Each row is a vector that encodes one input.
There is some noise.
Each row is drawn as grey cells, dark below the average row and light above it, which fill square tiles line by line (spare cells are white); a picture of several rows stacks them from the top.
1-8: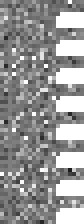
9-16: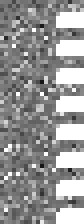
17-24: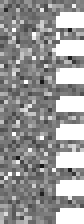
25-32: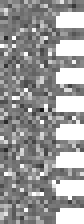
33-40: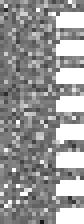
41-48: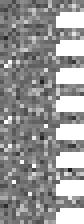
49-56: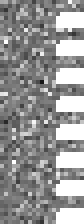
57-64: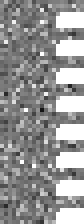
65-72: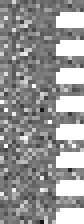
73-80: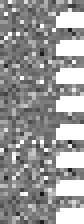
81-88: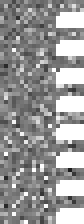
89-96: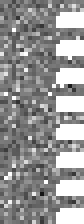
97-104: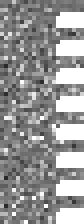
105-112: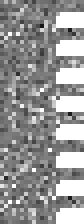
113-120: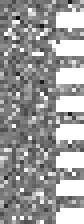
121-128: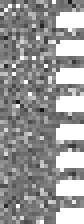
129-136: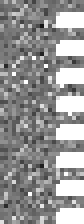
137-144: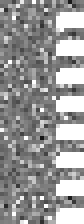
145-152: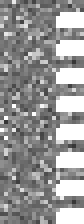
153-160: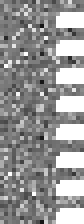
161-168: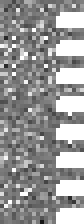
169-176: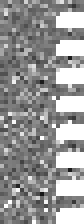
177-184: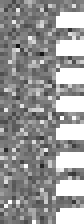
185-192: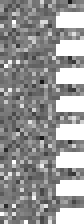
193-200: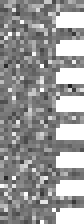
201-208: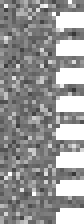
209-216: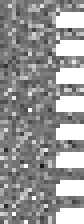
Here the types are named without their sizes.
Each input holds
a label.
